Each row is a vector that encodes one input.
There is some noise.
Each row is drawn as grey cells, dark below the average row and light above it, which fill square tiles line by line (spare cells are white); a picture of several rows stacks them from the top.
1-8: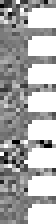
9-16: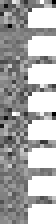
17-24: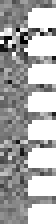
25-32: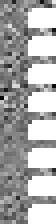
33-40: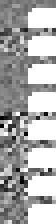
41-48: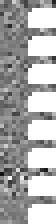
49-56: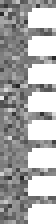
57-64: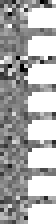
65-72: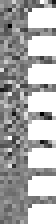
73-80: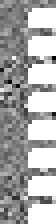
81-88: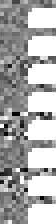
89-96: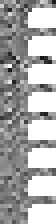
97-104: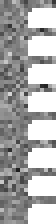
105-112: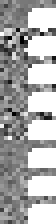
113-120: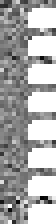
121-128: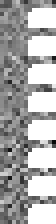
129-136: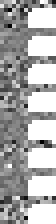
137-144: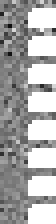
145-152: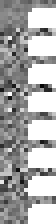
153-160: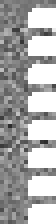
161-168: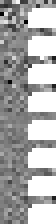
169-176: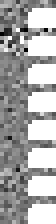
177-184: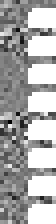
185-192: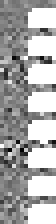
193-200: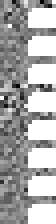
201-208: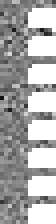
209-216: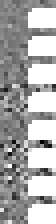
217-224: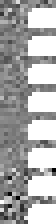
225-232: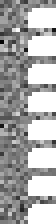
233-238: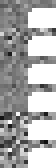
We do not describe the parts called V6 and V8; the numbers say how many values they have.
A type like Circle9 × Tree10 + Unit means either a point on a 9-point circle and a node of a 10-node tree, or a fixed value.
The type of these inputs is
(Label4 × Line7 + V6) × Label5 × V8.
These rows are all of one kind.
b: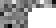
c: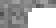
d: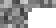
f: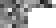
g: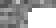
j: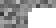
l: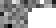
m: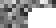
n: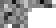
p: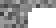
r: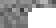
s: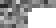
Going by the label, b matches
j and l.
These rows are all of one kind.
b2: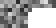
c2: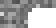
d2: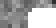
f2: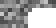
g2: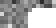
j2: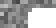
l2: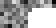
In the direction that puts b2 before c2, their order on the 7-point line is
b2, j2, g2, l2, d2, c2, f2.
